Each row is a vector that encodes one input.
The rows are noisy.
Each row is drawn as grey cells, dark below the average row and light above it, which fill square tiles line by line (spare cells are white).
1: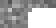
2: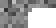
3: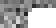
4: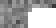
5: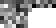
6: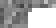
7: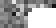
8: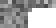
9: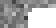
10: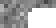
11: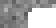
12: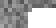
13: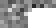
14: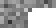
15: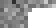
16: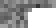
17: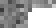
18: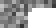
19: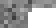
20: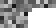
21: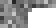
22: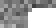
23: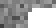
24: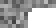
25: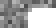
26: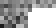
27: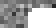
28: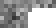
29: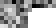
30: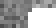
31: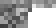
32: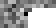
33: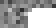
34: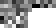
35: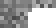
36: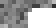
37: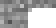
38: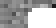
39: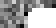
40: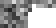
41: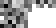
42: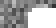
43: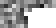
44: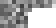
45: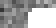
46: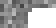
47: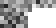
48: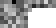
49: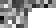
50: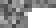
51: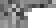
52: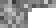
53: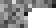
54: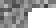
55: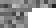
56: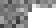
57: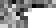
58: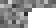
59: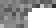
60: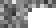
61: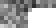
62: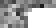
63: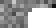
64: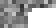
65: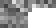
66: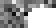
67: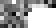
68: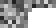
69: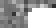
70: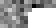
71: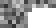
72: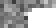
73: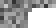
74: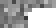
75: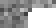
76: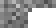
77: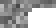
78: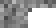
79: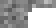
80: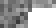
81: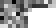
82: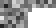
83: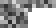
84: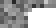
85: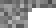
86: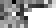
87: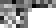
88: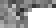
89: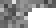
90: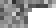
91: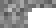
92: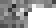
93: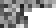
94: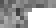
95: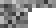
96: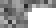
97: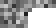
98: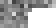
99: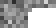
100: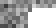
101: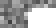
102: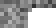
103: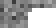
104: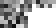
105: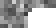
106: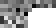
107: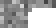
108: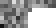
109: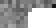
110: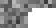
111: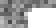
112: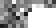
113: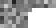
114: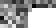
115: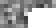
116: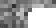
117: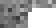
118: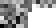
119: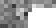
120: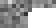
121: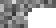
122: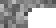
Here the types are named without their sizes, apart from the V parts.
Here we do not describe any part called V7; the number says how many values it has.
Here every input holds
a value of V7, together with either a label, or a node of a tree.
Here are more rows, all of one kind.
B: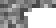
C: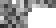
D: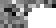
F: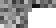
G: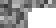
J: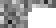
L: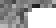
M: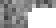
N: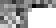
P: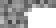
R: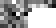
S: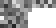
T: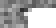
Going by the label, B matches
D, L and R.
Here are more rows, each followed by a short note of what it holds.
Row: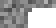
a node of a tree and a value of V7
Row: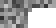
a node of a tree and a value of V7
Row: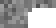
a label and a value of V7
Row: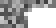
a label and a value of V7
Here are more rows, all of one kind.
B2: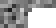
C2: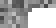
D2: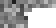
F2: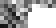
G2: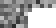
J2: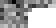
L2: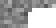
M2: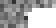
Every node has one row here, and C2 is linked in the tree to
L2.
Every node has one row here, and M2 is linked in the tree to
D2, F2 and L2.
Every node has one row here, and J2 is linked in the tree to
D2.
